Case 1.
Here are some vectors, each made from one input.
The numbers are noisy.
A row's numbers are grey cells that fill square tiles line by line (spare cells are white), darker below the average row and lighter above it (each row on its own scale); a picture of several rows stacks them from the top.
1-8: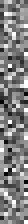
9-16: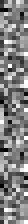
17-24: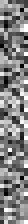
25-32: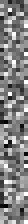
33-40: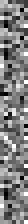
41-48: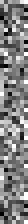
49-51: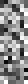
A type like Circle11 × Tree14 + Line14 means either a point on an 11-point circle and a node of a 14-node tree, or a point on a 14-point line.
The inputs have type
Label9.
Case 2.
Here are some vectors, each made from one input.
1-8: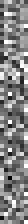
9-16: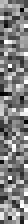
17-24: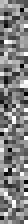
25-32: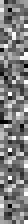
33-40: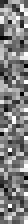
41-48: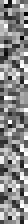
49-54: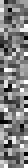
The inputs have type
Label9.
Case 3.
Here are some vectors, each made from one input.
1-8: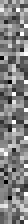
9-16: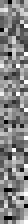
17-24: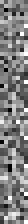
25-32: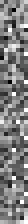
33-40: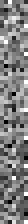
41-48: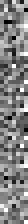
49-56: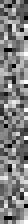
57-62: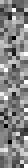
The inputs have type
Line13.
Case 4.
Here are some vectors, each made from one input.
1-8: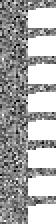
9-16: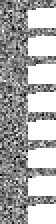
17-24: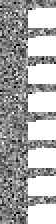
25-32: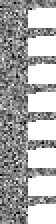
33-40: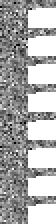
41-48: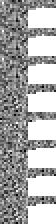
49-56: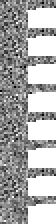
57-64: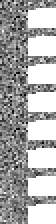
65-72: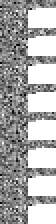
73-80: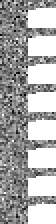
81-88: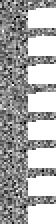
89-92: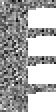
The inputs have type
Label6.
